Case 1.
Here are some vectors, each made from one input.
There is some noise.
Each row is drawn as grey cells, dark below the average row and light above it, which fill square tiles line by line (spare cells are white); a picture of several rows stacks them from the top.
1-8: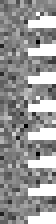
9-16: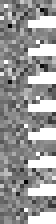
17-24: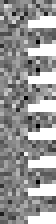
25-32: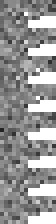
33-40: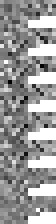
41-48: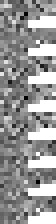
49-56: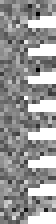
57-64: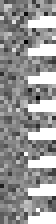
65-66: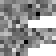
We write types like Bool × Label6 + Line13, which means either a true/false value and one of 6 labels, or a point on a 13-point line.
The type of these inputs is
Bool × Bool × Bool + Line7.
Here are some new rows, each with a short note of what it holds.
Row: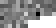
three true/false values
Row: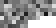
a point on a 7-point line
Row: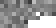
three true/false values
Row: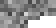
three true/false values
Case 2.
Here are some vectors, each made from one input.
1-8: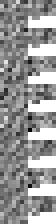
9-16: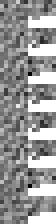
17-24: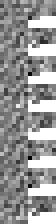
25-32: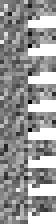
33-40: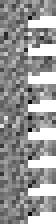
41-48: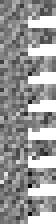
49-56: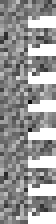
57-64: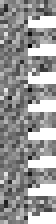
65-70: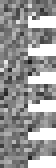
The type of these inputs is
Line7 + Line8.
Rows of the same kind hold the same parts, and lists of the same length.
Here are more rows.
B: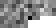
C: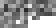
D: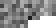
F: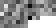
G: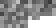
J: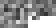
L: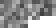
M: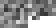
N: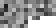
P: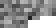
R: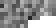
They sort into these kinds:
B, D, F, P, R
C, G, J, L, M, N

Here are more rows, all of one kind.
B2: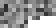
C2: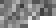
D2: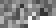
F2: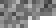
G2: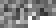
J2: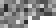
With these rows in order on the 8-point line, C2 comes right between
D2 and F2.
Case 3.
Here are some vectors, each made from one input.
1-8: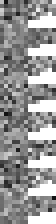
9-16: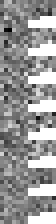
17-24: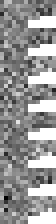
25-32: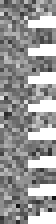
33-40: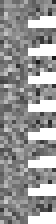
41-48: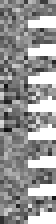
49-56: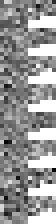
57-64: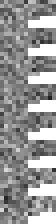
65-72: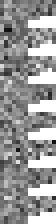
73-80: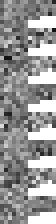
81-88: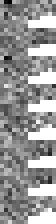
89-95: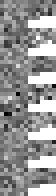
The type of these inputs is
Line8 + Line11.
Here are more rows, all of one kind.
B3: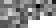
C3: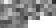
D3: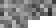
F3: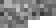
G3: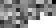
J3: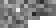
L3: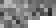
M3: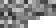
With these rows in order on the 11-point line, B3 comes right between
C3 and G3.
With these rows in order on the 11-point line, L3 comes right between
D3 and F3.
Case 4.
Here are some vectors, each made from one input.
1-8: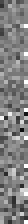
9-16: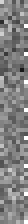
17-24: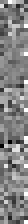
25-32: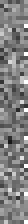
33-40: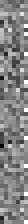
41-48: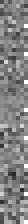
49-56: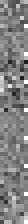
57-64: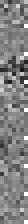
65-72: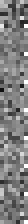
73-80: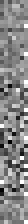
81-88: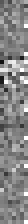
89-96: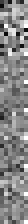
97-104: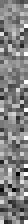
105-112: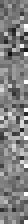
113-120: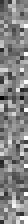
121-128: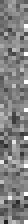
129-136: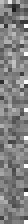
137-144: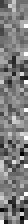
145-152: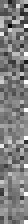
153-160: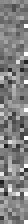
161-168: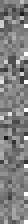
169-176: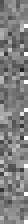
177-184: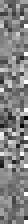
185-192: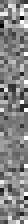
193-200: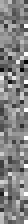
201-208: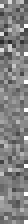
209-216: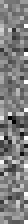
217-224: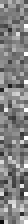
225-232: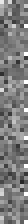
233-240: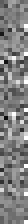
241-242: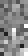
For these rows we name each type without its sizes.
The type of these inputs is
Label + Line.
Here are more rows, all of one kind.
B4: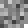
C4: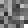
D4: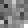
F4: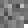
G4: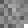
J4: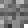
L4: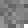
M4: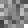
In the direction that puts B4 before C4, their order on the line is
G4, J4, M4, L4, B4, D4, C4, F4.
